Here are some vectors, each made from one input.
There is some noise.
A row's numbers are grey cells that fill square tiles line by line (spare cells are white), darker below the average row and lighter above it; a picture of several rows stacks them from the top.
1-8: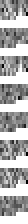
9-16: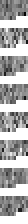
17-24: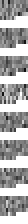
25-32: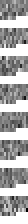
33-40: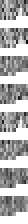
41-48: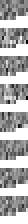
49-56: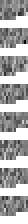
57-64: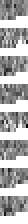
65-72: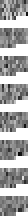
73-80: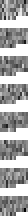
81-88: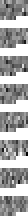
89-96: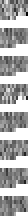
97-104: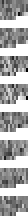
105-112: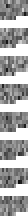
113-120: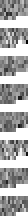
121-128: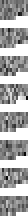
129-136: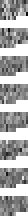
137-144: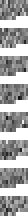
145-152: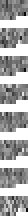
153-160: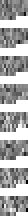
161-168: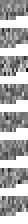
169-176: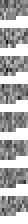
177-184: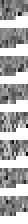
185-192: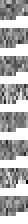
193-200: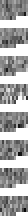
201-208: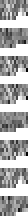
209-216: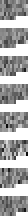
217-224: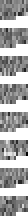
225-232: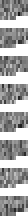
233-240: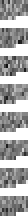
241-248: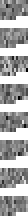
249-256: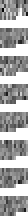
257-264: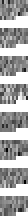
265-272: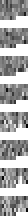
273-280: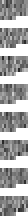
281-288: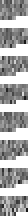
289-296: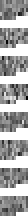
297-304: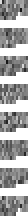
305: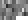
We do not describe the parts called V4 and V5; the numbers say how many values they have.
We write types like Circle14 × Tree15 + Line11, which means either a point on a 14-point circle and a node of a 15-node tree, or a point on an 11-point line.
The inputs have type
Bool × V5 + (Line8 + Line11) × V4.
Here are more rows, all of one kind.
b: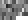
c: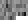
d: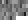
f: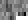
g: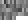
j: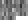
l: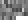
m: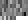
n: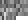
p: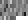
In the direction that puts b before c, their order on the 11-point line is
b, p, c, f, m, d, l, j, g, n.
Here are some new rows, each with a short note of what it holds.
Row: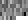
a point on an 11-point line and a value of V4
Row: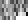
a true/false value and a value of V5
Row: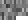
a point on an 11-point line and a value of V4
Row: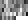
a true/false value and a value of V5
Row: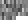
a point on an 11-point line and a value of V4
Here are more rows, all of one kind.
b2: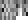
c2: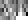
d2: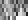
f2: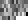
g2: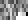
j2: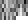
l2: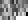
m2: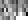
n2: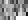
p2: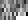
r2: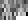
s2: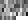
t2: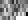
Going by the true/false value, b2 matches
j2, p2, r2 and s2.
